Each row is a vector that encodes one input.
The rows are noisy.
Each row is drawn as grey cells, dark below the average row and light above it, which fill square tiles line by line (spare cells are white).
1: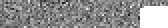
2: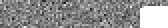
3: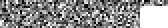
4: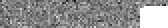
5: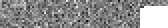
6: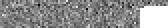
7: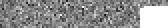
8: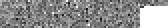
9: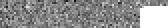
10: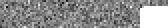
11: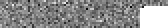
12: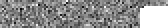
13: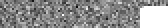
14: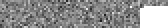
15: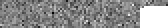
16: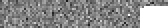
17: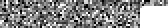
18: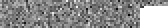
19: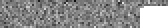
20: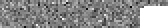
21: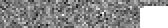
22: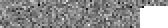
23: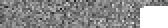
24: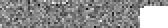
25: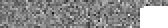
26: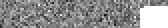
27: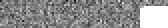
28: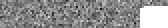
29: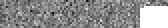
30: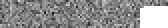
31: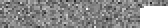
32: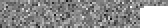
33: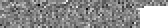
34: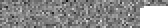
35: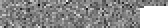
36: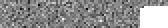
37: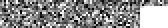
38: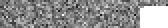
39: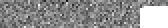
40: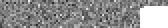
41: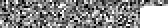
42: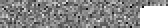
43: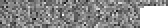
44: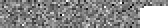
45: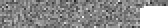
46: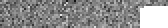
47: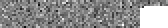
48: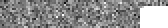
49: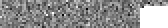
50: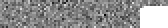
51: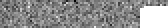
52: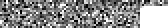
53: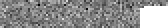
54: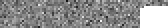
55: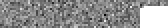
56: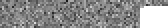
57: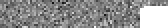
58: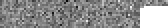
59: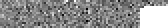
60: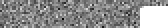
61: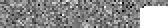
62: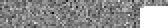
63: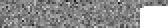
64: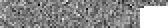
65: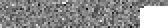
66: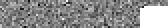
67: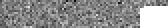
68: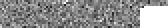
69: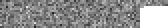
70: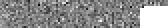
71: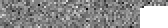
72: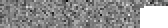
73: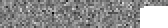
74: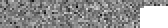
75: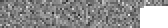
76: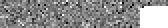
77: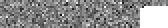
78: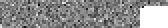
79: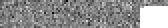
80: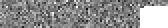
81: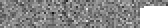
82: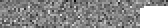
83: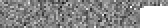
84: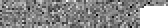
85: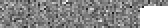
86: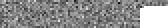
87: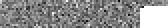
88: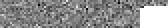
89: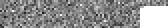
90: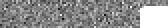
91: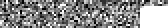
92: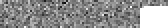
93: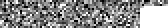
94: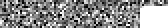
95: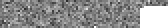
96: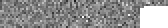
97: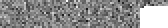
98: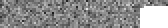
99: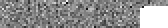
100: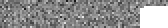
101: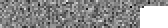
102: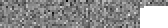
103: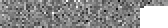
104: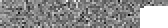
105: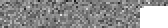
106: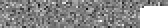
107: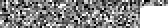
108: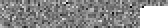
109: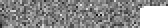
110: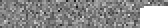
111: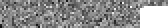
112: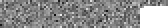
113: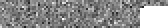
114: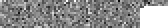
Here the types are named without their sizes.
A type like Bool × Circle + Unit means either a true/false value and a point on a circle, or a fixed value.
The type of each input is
List(Line).
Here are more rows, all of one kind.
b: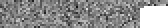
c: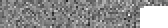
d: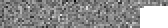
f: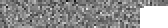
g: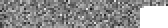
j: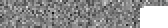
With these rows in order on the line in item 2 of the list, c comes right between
g and j.
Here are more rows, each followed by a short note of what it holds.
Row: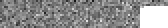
a list of two items
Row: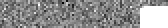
a list of two items
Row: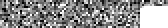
the empty list
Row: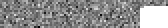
a list of two items
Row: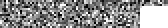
the empty list
